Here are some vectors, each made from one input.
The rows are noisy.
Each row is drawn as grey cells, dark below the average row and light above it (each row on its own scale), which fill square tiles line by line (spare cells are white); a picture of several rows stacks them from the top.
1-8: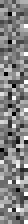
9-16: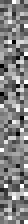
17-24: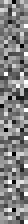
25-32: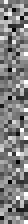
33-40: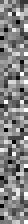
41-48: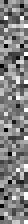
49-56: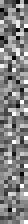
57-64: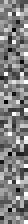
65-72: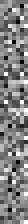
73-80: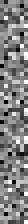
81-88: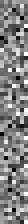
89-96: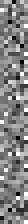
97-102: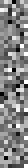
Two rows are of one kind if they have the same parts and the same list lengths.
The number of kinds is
2.
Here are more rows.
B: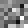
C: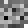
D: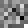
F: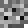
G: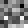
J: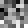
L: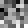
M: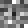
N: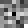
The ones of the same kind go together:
B, C, D, F, G, M, N
J, L

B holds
a point on a 6-point circle and a true/false value.
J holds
a fixed value.
